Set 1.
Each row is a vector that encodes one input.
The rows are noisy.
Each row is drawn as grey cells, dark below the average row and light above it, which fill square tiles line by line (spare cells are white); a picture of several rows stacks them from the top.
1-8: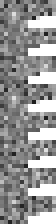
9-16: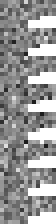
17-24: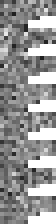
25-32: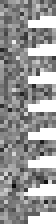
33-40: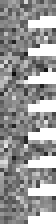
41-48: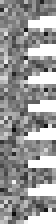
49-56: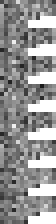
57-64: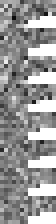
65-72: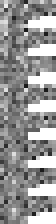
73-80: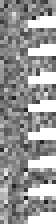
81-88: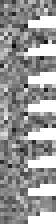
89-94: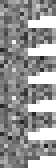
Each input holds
a point on a 15-point line.
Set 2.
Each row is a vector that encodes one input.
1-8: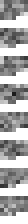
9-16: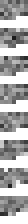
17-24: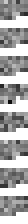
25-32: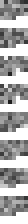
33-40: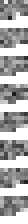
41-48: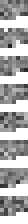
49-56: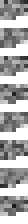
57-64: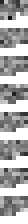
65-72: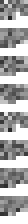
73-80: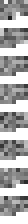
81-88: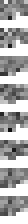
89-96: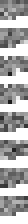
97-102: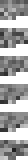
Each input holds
a point on a 17-point line.
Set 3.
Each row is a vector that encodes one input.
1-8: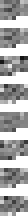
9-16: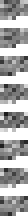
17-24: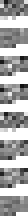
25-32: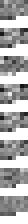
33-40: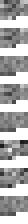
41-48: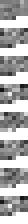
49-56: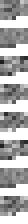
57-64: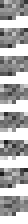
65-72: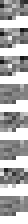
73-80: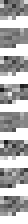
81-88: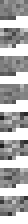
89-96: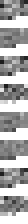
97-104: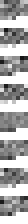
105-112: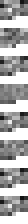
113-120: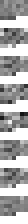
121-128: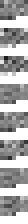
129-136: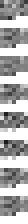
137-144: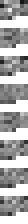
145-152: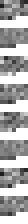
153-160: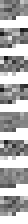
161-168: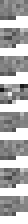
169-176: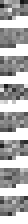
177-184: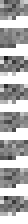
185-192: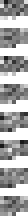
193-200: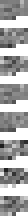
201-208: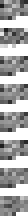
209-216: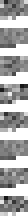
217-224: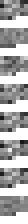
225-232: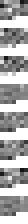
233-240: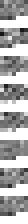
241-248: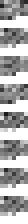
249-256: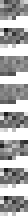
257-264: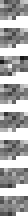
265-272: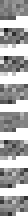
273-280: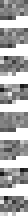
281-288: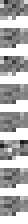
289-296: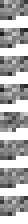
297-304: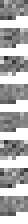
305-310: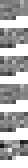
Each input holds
a point on a 10-point line.
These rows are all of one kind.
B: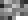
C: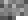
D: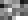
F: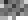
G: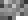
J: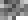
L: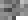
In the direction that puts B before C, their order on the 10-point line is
D, B, G, C, L, J, F.
